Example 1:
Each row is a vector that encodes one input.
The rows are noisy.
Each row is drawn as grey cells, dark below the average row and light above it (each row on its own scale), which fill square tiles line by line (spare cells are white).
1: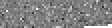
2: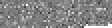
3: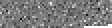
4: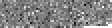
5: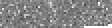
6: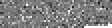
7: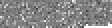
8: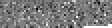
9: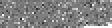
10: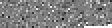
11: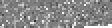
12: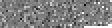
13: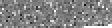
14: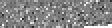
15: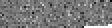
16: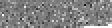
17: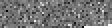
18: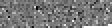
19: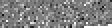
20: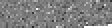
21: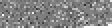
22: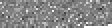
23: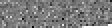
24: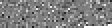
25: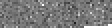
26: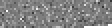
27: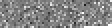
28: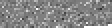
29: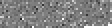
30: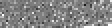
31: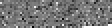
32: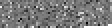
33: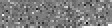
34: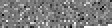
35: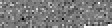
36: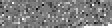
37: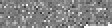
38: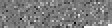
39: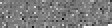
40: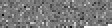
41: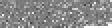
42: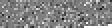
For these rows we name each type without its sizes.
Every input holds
a point on each of two lines and a true/false value.
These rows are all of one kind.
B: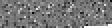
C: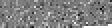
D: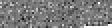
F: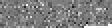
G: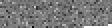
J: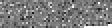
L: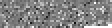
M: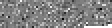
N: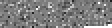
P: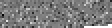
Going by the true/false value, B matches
C, D, J and N.
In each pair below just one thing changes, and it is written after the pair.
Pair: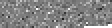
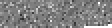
the place on one of the two lines
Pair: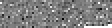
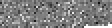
the true/false value
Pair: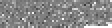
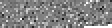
the place on one of the two lines
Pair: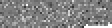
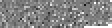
the place on one of the two lines
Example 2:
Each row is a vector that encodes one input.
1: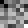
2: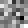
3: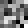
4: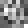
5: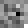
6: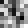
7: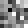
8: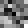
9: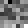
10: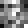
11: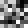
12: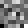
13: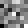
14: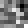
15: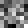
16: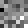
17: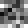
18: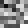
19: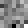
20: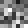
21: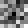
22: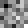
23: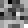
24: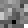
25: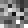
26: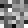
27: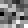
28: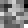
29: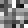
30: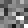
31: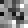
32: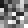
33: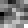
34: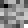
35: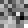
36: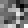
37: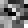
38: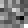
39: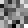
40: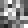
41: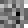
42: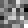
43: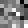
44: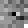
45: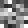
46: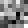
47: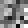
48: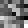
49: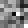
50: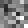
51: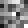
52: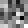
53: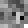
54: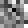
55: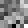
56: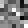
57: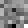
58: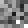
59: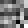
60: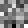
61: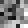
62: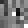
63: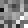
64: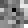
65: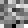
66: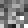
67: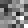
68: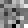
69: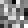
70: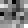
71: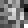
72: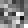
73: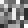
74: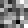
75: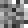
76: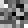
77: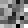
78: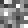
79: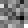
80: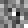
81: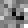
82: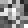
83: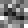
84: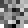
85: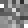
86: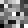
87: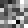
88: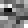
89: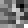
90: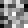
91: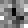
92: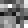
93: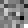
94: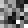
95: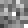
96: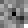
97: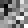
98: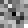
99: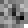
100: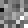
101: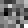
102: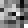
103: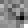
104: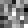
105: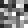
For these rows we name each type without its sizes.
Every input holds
either a fixed value, or a node of a tree and four true/false values.
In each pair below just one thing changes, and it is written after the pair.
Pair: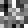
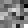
the node of the tree
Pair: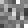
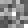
one of the four true/false values
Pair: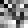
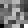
the node of the tree
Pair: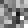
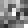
the node of the tree
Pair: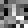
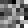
the node of the tree
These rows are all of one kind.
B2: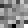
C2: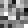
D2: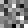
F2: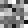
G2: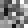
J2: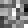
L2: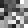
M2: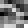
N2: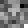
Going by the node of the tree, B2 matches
F2, G2 and L2.
